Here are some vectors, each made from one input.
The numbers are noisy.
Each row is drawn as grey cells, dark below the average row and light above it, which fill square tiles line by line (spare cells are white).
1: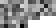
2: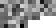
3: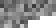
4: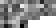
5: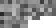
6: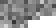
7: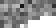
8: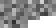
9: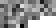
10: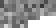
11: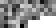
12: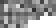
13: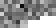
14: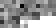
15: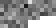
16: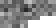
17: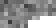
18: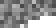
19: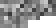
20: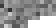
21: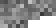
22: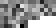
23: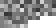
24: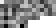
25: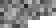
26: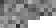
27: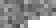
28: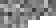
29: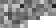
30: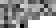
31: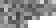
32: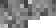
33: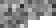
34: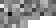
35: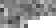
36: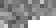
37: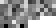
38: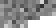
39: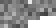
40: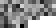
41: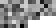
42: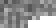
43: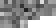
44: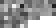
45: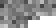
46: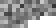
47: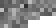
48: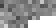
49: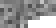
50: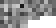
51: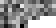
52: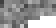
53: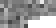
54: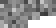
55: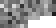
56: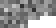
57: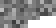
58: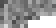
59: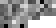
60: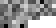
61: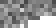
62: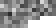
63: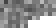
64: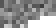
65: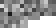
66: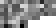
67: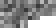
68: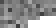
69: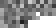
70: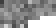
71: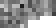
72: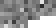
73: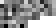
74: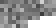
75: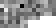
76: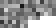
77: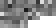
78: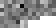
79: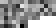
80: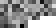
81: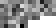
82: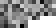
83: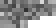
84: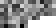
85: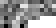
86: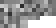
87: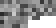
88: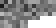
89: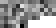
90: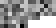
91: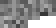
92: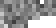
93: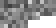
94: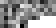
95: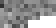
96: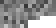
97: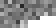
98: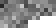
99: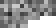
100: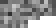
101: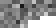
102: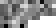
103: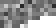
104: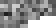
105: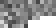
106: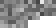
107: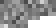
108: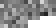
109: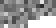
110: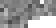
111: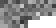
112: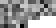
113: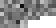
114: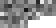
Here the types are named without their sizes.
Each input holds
a point on a line, together with a list of points on a circle.
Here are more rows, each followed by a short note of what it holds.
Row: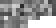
a point on a line, together with a list of one item
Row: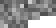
a point on a line, together with a list of two items
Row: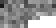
a point on a line, together with a list of two items
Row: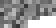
a point on a line, together with a list of two items
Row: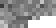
a point on a line, together with a list of two items
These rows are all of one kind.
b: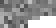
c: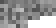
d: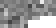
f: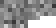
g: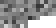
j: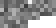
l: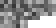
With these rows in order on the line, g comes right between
f and l.
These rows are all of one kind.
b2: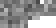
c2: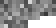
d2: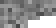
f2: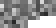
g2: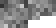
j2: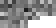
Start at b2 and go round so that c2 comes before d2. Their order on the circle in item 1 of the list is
b2, j2, g2, c2, d2, f2.
